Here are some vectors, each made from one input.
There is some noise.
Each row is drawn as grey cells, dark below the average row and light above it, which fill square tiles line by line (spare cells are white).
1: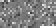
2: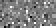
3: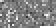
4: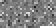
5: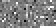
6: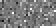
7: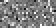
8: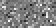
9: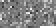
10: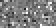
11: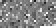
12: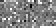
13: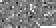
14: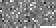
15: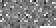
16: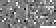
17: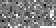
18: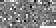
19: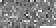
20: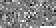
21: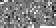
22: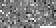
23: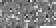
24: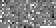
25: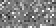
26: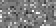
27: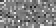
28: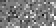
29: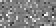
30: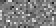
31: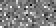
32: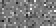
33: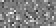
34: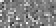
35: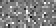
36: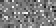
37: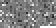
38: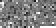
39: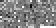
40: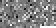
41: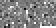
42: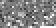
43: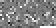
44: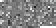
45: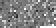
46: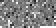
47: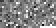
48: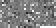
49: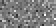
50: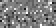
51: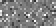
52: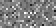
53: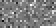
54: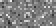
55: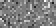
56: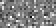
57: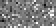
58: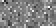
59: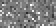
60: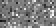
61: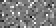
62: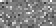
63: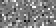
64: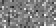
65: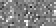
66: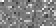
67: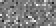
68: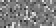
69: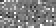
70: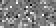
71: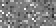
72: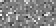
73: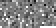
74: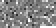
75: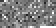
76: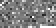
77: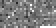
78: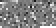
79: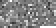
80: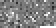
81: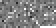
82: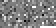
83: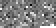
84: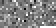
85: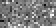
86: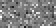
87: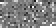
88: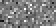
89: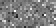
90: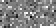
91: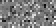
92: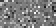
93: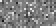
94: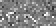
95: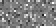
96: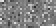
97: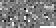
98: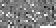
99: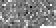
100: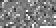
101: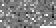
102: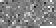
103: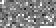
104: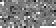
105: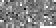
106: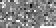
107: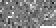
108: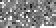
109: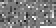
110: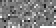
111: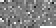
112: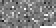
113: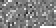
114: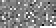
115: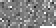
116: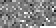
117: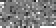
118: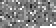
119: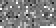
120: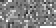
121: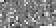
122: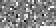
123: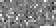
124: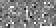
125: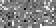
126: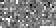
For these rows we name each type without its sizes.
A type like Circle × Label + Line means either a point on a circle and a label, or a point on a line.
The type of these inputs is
Label × (Label + Line).
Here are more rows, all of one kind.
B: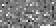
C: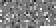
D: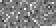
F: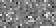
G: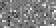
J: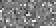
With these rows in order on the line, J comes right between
F and G.
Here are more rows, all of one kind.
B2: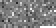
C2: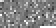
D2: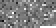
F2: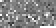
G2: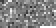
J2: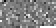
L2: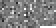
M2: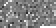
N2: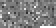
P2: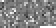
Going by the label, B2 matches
D2 and L2.
